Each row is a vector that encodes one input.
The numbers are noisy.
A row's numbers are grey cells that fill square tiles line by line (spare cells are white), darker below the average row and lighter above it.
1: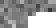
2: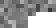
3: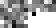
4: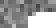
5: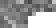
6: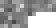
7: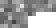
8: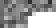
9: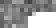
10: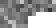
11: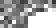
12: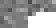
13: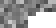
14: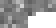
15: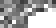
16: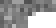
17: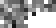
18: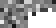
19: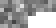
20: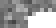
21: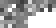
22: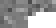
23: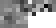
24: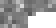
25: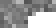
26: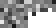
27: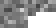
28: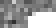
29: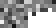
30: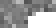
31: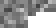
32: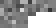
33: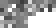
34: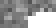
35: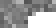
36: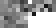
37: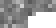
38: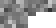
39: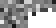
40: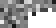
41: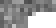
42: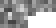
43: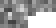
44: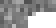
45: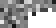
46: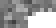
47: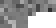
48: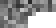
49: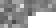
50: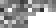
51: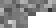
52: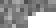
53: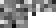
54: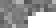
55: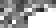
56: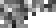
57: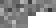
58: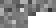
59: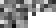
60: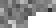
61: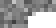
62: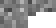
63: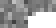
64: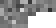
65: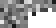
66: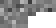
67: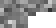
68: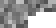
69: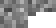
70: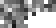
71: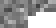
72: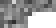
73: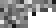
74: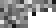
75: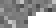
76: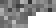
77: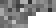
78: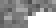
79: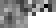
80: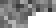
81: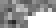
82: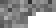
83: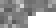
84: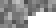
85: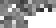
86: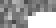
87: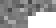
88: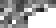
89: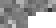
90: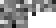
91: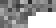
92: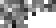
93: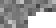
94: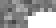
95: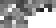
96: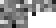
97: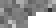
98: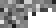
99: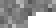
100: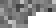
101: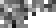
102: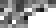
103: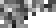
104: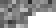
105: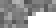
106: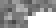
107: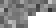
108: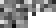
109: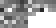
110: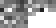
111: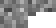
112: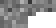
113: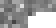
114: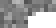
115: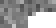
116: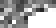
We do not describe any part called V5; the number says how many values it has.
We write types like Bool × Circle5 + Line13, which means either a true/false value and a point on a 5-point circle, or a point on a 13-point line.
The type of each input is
Bool × Line4 + Line6 × V5.
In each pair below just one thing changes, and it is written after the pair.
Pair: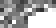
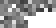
the place on the 4-point line
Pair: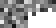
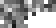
the place on the 4-point line
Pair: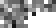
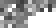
the true/false value
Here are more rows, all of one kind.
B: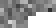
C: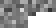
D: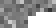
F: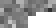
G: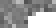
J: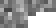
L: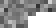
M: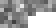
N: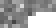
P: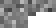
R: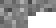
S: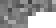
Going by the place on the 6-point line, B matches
C and L.
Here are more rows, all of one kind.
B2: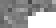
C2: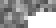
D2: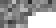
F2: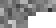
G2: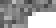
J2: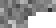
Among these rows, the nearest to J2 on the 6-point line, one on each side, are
B2 and F2.
